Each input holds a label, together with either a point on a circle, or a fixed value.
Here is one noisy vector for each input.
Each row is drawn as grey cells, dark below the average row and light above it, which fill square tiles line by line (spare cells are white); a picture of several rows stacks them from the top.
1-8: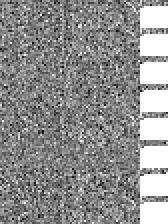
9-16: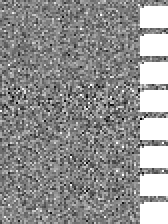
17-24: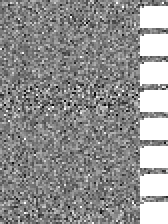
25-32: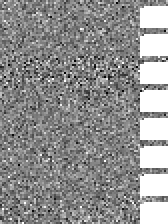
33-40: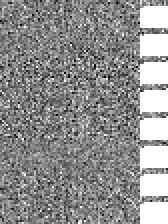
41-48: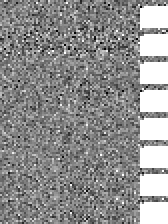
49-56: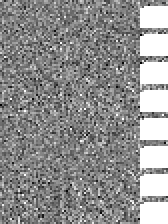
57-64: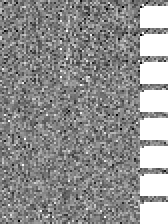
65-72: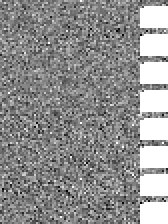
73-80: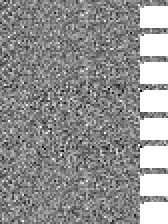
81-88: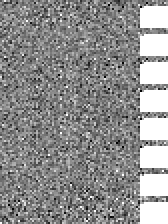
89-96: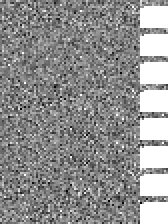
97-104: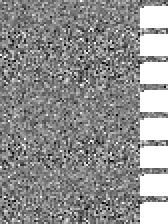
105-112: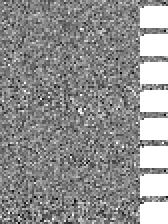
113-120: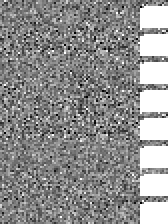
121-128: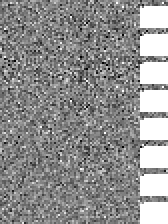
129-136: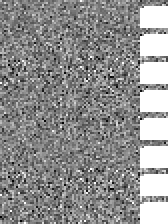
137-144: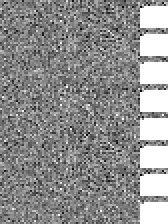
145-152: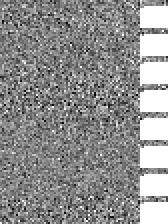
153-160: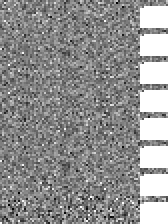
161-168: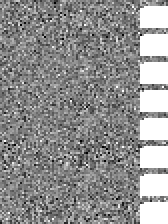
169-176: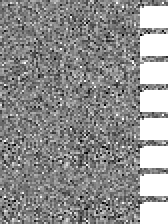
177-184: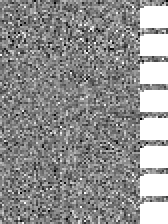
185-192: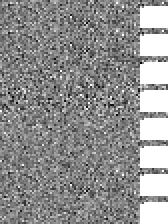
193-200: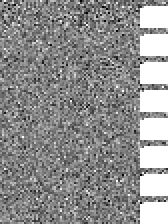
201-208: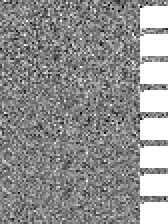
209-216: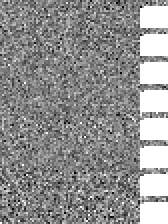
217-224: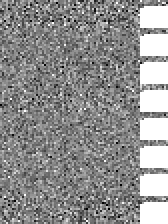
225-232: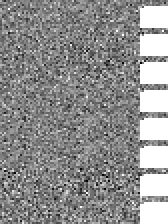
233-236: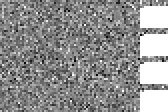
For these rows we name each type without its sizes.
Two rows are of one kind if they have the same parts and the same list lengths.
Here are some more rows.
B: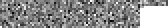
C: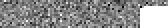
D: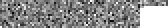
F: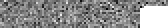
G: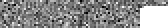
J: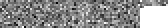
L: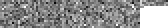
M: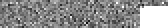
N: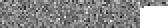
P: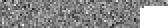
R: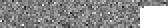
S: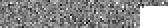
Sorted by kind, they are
B, D, G, M, S
C, F, J, L, N, P, R

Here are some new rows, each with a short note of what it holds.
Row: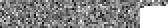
a point on a circle and a label
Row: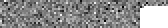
a point on a circle and a label
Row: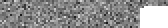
a point on a circle and a label
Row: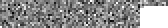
a label
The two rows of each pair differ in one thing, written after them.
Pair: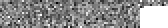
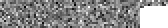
the place on the circle
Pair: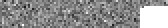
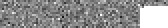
the place on the circle
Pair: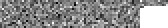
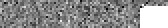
the label
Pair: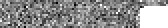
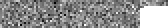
the label
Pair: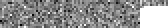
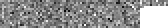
the place on the circle
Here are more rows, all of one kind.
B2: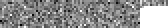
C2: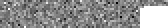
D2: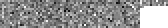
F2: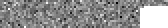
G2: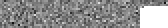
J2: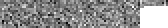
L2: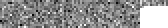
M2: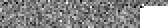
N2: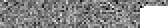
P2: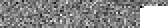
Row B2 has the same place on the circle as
C2, F2 and L2.
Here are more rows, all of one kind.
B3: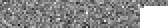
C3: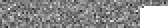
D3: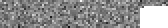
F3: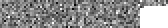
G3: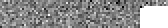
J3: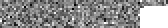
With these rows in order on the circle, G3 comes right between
B3 and F3.
